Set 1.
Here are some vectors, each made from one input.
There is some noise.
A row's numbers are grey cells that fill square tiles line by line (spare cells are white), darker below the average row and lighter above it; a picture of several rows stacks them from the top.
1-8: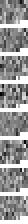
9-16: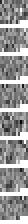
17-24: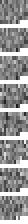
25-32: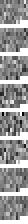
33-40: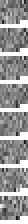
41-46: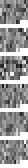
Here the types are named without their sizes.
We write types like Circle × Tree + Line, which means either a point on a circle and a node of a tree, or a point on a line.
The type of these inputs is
Line + Tree.
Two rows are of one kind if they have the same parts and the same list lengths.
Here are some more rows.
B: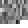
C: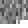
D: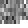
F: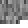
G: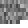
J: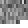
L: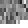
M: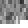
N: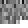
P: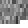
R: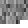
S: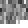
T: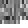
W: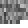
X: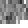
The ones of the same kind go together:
B, F, G, J, P, R, W
C, D, L, M, N, S, T, X

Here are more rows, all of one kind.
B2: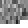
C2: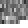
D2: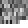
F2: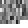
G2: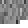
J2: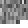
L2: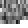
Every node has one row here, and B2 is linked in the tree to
G2 and L2.
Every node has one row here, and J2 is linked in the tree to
F2.
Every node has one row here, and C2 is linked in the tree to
D2 and G2.
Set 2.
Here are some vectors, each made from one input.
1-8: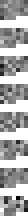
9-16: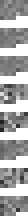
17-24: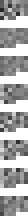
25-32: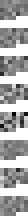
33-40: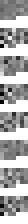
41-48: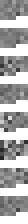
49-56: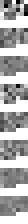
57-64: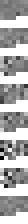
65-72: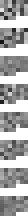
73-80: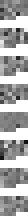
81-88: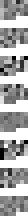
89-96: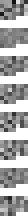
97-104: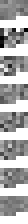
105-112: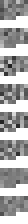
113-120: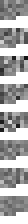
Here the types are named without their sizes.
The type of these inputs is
List(Line).
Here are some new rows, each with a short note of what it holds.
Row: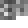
the empty list
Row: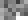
a list of one item
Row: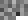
a list of two items
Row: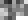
the empty list
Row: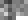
the empty list
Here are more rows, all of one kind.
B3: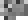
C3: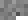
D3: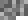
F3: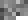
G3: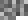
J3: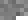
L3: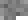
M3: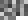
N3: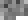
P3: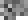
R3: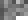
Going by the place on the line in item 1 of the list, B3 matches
C3 and F3.
